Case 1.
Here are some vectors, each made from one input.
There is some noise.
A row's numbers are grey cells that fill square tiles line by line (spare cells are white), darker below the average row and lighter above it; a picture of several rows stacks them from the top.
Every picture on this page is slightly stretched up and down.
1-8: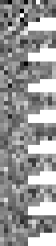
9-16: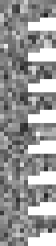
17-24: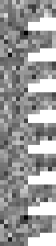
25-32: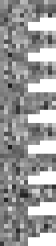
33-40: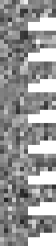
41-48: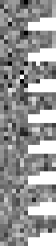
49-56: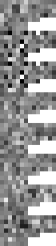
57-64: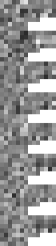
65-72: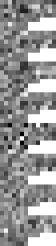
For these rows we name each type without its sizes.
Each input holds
either a fixed value, or a node of a tree, or three true/false values.
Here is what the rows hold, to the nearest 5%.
About 5% of them hold a fixed value. About 30% of them hold a node of a tree. The rest hold three true/false values.
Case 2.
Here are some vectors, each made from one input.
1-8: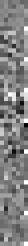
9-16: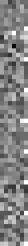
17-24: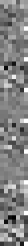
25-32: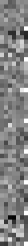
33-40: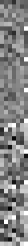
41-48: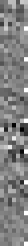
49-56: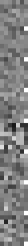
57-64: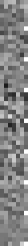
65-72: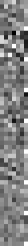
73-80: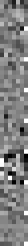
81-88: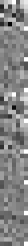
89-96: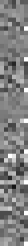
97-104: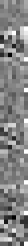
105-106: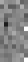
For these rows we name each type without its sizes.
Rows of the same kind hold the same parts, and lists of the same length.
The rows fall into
2 kinds.
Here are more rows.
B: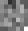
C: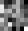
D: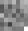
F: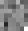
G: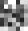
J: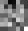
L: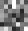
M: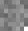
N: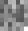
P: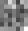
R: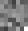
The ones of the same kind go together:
B, D, F, G, J, M, N, P, R
C, L

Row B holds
a label and a true/false value.
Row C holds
a fixed value.
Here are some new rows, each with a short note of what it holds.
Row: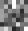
a fixed value
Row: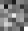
a label and a true/false value
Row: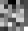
a label and a true/false value
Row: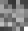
a label and a true/false value
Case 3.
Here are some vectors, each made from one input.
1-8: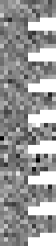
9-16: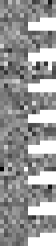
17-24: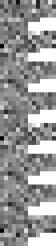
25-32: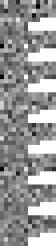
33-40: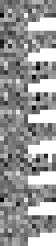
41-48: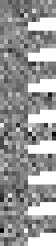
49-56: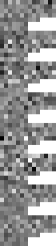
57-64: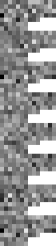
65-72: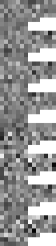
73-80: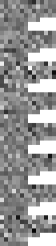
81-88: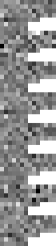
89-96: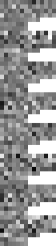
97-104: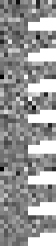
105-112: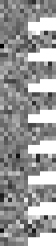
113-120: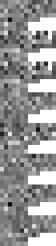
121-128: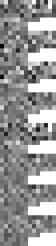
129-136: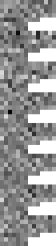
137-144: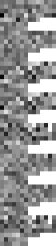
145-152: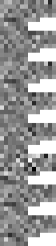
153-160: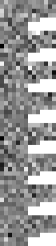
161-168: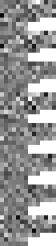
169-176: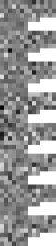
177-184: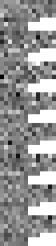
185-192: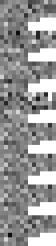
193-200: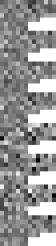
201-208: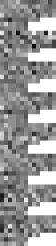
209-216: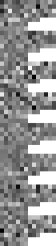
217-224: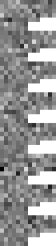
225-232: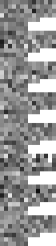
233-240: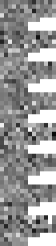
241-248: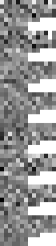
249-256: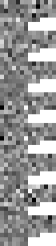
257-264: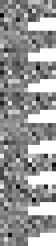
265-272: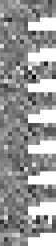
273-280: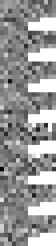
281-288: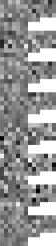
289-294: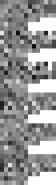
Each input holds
either a point on a 16-point circle, or a point on an 18-point circle, or a fixed value.
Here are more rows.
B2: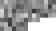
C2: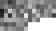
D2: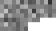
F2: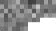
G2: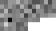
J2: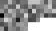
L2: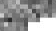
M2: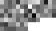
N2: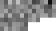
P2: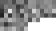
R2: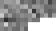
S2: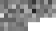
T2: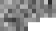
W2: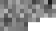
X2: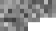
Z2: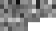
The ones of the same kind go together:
B2
C2, J2, M2, P2, Z2
D2, F2, G2, L2, N2, R2, S2, T2, W2, X2

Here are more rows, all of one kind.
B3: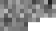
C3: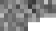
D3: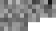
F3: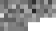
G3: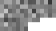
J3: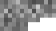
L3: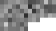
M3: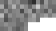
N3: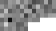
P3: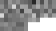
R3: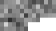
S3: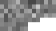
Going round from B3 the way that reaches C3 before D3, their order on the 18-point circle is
B3, J3, S3, M3, P3, F3, C3, L3, N3, R3, G3, D3.
